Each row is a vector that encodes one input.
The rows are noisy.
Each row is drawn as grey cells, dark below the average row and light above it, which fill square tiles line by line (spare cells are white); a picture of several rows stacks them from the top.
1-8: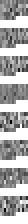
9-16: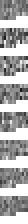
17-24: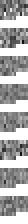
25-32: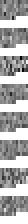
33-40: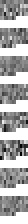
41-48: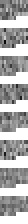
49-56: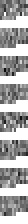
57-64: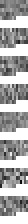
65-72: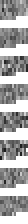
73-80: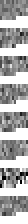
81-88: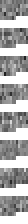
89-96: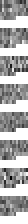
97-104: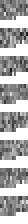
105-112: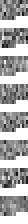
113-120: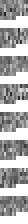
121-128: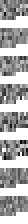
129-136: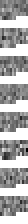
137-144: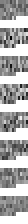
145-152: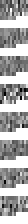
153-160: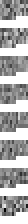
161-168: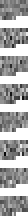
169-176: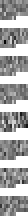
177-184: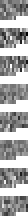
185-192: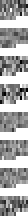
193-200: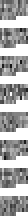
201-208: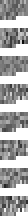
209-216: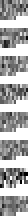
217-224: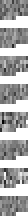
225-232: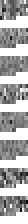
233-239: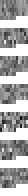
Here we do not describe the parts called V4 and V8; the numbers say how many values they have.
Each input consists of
either a node of a 7-node tree and a true/false value, or a node of a 9-node tree, a value of V4 and a value of V8.
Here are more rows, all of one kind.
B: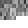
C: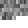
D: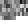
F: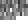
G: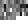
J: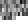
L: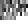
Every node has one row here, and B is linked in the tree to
F, J and L.
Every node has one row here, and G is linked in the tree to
L.
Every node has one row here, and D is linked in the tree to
F.
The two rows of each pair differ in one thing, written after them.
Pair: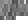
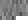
the value of V4
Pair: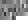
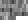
the node of the tree
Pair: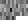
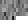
the value of V4
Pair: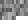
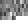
the value of V4
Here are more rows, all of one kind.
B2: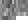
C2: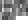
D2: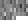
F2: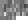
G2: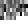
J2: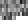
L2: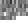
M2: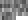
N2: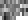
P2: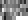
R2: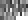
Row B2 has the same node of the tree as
D2 and L2.
